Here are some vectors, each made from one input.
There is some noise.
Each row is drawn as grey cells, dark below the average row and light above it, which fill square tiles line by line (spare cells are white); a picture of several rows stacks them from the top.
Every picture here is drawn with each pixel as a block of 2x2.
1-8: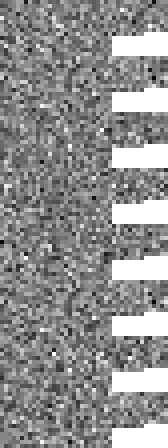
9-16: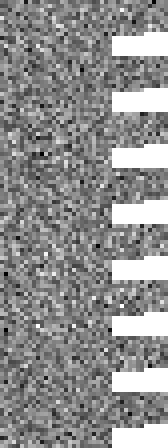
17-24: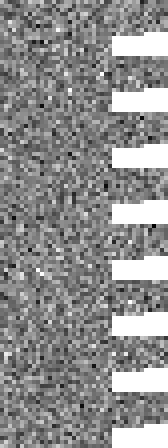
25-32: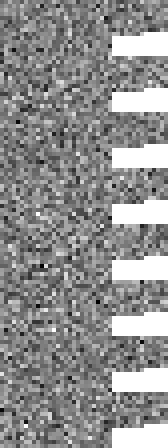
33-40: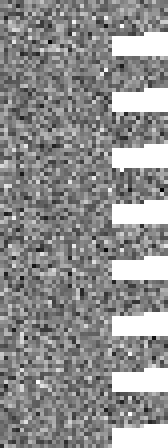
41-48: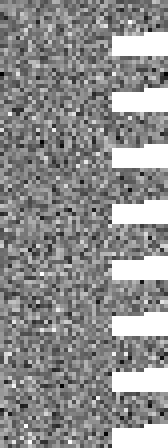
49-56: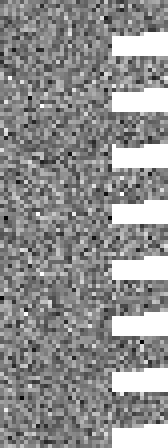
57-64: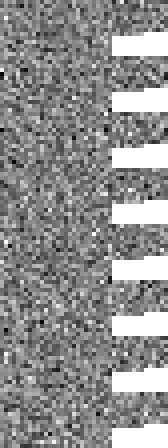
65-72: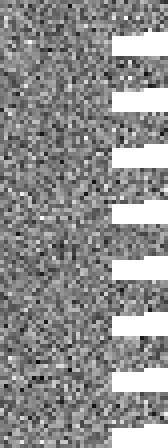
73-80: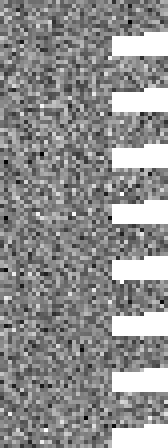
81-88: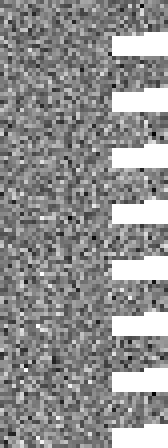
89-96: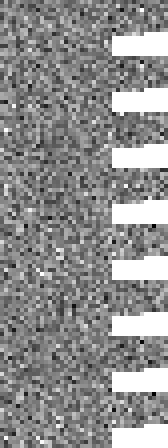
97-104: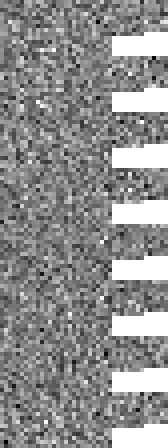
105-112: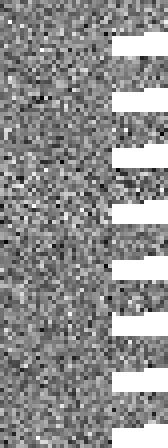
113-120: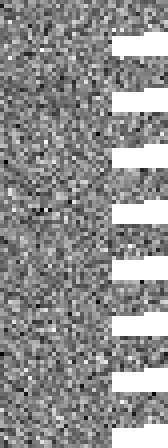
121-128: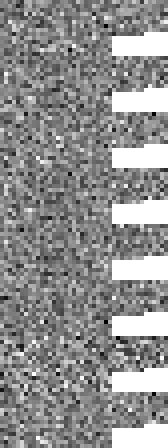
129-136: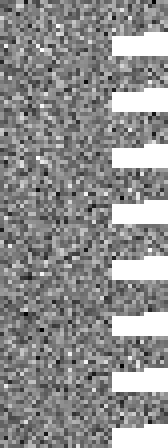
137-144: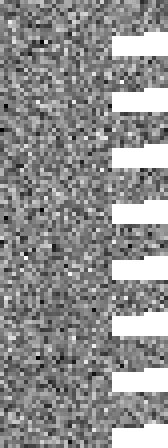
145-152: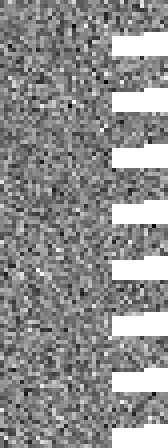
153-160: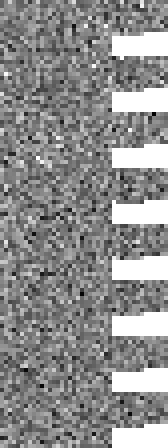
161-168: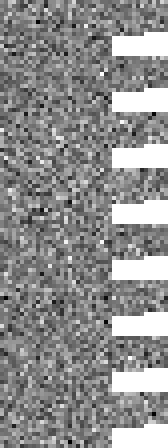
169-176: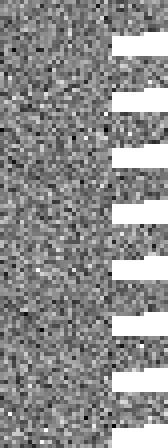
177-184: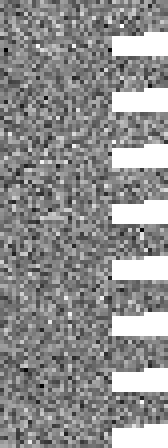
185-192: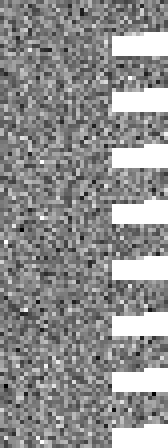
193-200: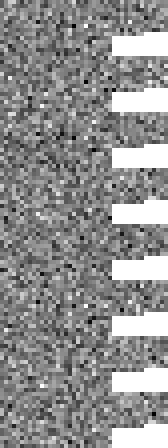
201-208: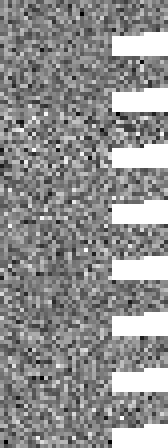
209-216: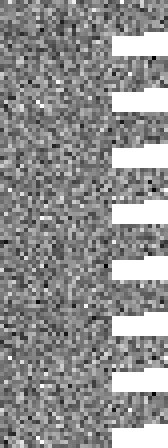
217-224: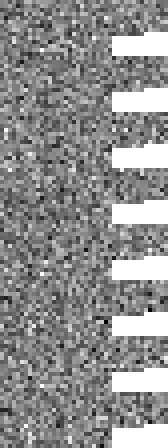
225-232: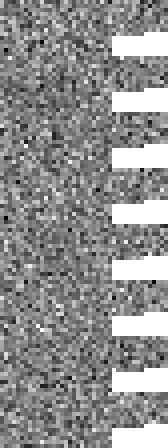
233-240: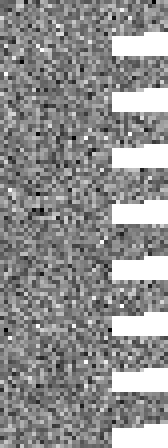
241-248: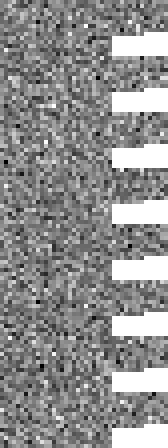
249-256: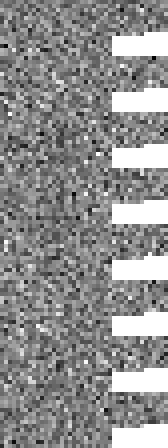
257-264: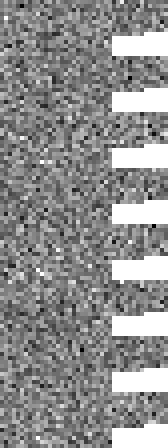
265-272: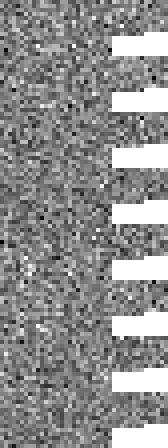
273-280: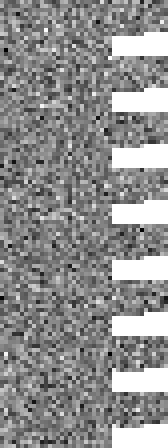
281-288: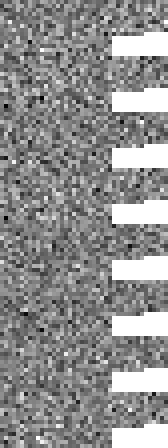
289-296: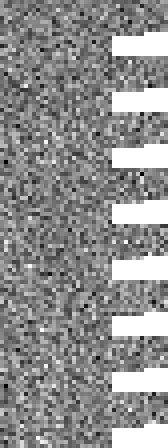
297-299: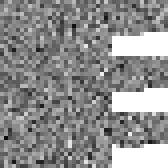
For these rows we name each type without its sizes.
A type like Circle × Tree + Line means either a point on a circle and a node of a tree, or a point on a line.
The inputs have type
Bool × Bool × Bool × Tree + List(Line).
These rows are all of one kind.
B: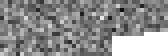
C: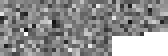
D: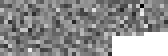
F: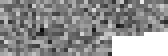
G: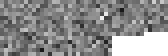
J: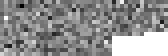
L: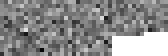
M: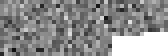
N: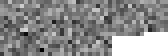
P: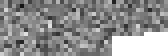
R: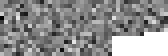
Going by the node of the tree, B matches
G, L, M and N.
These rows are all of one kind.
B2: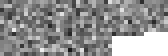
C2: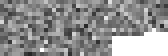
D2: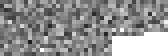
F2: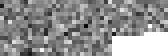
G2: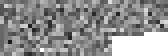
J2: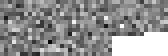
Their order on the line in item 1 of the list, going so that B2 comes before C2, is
J2, B2, C2, G2, D2, F2.
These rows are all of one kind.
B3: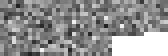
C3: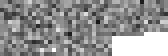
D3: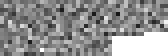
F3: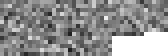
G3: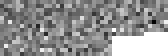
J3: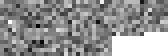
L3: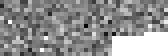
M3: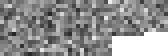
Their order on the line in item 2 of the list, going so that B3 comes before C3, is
F3, B3, M3, C3, D3, L3, J3, G3.
